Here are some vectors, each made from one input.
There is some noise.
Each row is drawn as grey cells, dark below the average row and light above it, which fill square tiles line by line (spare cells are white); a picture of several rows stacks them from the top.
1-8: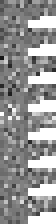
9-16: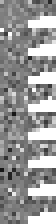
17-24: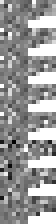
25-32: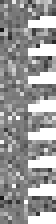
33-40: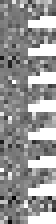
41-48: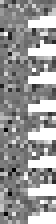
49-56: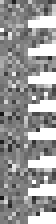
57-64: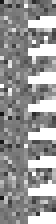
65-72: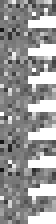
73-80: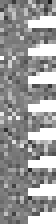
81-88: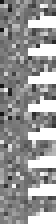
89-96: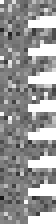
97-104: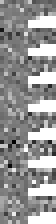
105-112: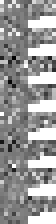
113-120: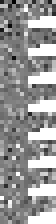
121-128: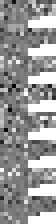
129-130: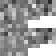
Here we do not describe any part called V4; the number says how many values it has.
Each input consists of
a list of up to two items, each a true/false value and a value of V4.
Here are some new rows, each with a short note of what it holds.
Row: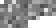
a list of one item
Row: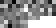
the empty list
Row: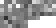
a list of one item
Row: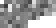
a list of one item
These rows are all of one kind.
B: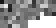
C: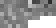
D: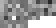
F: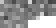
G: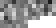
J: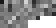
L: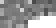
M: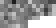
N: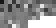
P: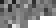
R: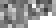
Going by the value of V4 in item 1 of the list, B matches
D and J.
